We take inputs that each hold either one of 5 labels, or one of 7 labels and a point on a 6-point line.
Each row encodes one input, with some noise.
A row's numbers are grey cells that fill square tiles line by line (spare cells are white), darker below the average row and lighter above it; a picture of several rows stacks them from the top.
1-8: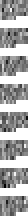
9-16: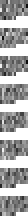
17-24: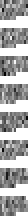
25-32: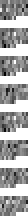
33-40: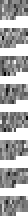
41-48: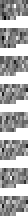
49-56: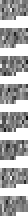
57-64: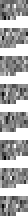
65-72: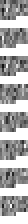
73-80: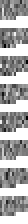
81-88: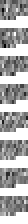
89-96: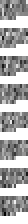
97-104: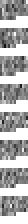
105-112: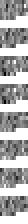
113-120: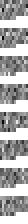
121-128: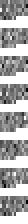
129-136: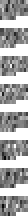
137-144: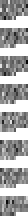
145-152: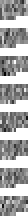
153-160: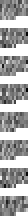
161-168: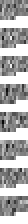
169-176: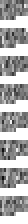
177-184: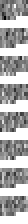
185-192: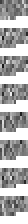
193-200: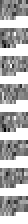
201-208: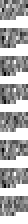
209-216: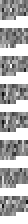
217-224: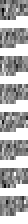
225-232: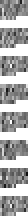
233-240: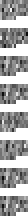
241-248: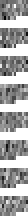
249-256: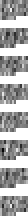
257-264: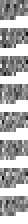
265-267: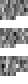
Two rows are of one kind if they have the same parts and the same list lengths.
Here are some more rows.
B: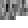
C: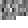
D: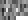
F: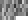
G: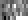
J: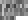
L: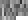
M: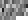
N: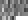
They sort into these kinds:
B, F, J, L, N
C, D, G, M

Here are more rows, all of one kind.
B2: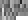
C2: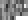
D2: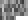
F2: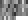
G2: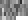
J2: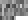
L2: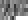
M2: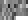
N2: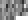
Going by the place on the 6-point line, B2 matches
L2 and M2.
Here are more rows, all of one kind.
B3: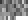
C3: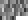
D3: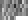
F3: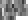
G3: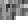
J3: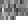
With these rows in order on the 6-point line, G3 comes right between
C3 and F3.
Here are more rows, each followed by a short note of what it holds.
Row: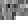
one of 7 labels and a point on a 6-point line
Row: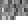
one of 7 labels and a point on a 6-point line
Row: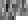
one of 7 labels and a point on a 6-point line
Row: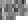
one of 7 labels and a point on a 6-point line
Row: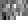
one of 5 labels
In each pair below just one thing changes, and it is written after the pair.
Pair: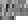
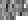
the label
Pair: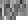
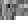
the label
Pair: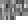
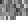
the place on the 6-point line
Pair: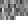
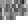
the place on the 6-point line
